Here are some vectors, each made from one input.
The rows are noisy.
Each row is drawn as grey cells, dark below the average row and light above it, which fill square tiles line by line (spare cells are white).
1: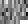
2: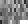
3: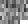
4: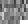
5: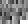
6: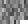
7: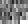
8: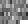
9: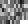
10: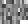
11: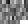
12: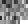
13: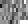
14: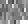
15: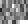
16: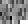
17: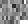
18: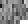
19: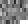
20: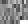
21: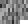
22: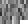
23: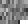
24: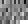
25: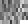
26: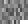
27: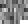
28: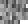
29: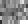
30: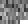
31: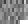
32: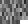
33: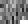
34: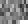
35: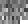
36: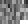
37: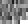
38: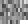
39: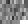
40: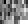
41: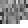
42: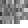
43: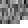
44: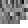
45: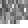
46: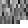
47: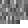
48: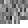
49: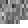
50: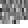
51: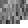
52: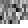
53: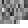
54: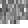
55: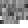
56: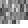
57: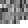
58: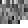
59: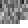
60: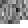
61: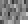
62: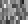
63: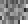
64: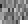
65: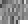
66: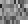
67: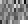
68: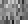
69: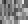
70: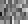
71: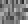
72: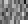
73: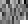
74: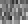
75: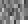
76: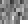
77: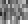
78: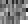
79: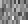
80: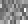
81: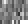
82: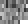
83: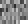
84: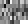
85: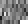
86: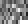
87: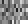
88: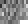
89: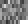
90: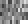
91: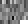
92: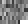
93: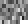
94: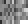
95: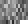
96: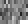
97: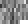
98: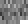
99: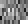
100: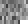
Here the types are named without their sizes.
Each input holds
a node of a tree, together with either a label, or a point on a line.
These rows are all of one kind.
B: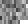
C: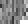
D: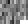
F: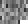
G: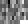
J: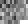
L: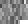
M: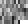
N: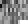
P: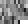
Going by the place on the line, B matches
F, M and P.
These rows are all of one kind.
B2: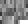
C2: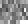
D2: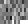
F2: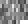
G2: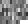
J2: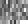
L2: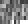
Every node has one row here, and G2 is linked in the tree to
B2 and F2.
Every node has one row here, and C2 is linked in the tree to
B2 and J2.
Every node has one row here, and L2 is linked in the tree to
B2 and D2.
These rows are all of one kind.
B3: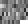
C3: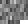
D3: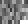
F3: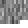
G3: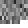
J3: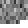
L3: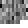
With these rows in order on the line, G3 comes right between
B3 and J3.
